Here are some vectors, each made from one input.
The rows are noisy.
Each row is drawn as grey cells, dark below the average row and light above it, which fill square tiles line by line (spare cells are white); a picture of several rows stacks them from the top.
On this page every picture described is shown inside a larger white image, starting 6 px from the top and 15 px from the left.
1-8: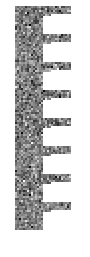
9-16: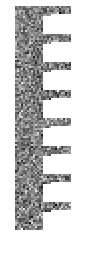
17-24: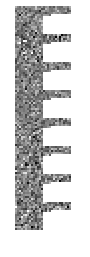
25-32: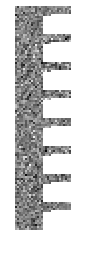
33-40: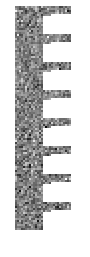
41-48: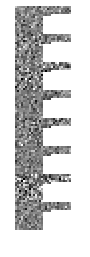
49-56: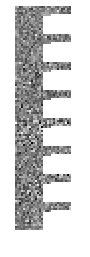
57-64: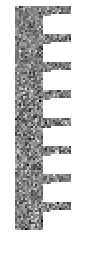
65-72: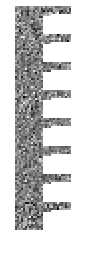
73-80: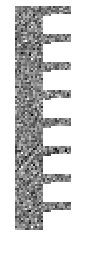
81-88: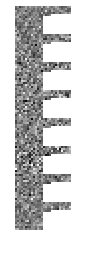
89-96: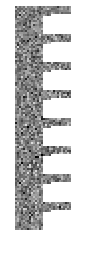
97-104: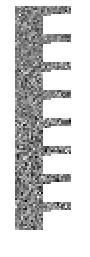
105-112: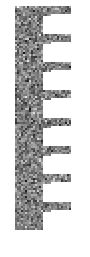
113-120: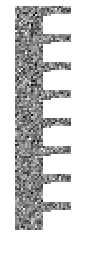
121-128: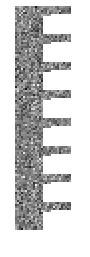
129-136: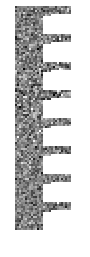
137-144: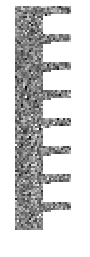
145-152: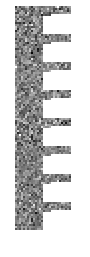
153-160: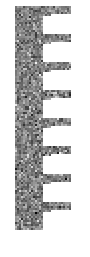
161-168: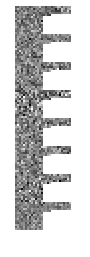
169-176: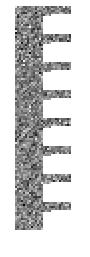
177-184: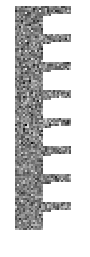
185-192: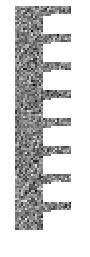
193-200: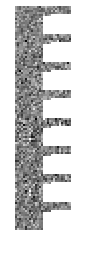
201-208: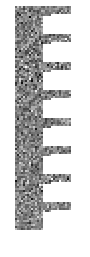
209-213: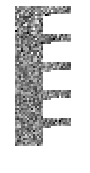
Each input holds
a point on a 10-point circle and five true/false values, together with either a point on an 8-point circle, or a point on a 7-point line.
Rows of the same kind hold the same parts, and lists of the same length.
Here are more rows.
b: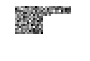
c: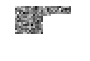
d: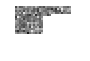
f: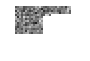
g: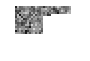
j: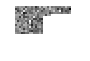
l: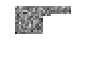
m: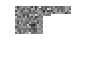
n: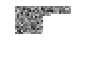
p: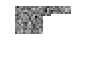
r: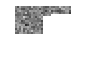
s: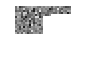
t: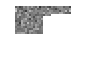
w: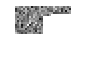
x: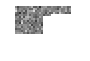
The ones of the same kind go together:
b, c, f, j, l, m, n, p, r, w
d, g, s, t, x

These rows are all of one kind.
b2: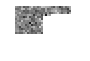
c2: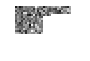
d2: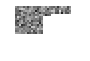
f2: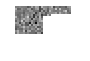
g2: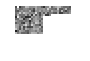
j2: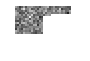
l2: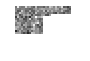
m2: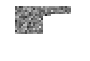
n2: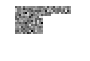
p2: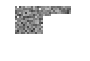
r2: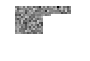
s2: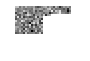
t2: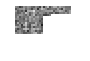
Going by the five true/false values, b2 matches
g2 and m2.
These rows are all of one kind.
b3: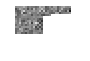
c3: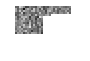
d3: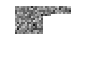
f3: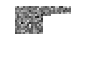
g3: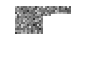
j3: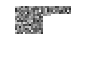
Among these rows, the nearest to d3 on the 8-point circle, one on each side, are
c3 and g3.
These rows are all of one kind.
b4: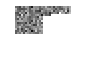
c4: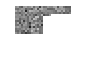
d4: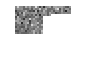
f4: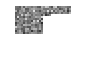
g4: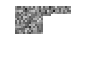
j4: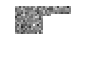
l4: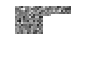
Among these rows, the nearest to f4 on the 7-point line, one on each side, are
b4 and j4.
